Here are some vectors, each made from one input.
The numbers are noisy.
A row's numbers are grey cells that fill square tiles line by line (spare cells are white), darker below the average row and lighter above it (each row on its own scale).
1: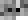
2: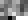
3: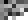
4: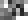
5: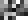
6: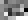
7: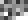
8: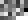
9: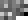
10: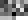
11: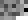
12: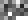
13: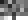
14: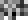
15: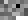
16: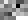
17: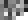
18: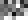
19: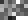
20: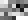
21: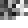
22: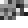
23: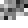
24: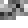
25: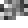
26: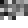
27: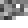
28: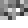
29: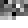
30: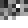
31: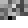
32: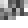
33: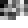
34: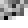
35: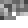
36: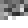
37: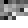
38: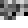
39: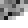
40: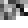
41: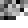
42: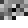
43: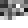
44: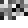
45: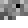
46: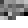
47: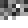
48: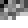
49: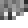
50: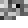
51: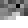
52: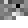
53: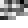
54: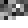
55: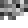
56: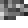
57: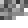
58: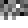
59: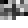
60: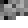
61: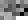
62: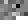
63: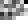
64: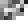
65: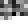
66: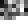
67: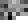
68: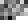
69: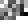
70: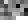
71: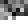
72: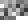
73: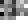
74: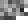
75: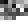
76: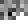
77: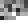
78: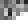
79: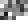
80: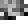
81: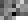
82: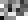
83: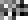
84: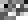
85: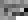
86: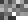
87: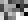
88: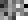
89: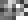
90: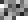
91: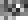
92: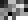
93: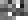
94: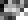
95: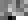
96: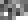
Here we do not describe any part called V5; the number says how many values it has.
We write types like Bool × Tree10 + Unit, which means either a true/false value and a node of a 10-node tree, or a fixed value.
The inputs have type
(Bool × Bool × Bool + V5) × Label9.
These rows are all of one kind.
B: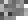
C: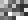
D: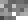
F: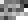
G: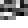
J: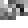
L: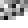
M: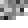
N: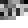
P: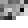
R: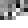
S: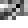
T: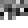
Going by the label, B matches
J, L, M and P.
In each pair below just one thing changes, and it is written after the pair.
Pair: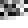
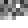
the label
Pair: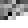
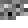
one of the three true/false values
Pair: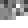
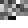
one of the three true/false values
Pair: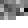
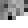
the label
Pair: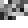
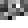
the label
